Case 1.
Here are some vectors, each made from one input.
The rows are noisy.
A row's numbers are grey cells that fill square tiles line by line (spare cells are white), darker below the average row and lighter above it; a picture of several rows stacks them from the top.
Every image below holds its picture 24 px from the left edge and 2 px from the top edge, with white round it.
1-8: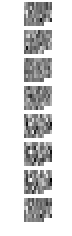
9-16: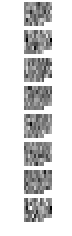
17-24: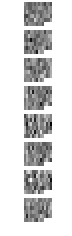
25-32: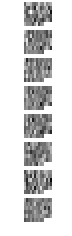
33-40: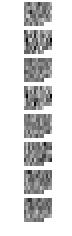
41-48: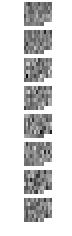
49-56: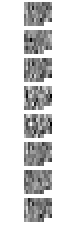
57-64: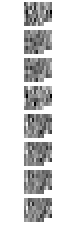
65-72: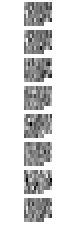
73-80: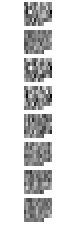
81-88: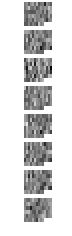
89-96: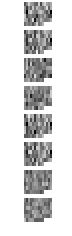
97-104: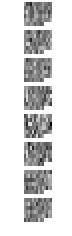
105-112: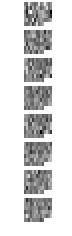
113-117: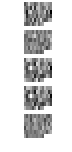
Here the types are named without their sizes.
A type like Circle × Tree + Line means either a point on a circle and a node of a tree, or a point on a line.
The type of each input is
(Circle + Unit) × (Tree + Unit).
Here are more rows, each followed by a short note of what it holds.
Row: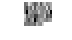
a point on a circle
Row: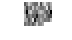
a point on a circle
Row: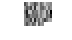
a point on a circle
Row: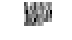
a point on a circle
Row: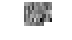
a node of a tree
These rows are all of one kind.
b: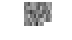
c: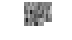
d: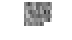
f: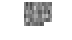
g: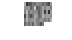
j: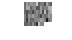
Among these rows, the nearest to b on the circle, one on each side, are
c and d.
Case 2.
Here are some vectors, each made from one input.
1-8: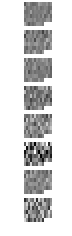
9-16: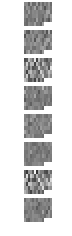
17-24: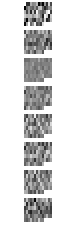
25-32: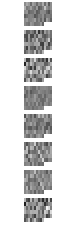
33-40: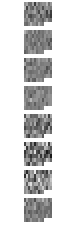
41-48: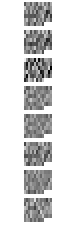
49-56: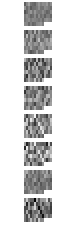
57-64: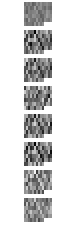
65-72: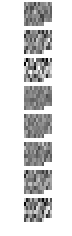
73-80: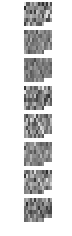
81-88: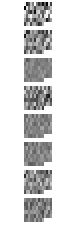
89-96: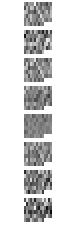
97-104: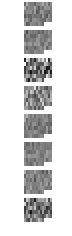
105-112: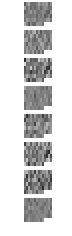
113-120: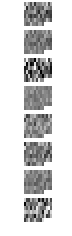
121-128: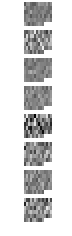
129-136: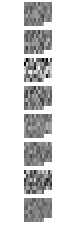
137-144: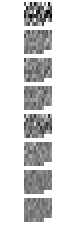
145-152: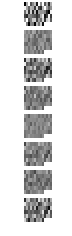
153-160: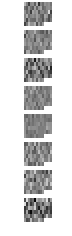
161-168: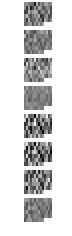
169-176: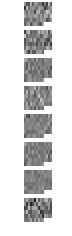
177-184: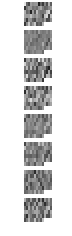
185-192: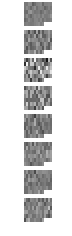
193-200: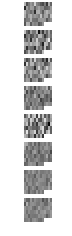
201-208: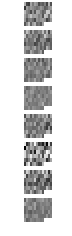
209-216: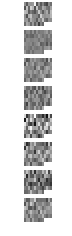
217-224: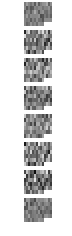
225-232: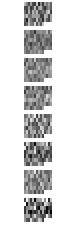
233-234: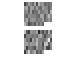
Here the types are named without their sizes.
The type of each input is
Bool × Bool × Bool × Line.
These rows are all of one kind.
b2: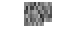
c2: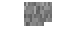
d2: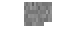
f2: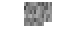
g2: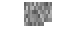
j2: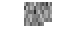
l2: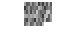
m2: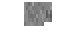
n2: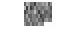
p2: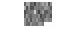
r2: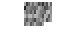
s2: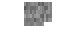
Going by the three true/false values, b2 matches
f2, m2, r2 and s2.
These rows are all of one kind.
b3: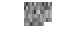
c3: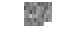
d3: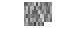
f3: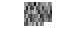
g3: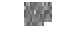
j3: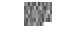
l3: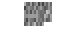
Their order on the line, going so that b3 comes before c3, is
d3, f3, j3, l3, b3, g3, c3.
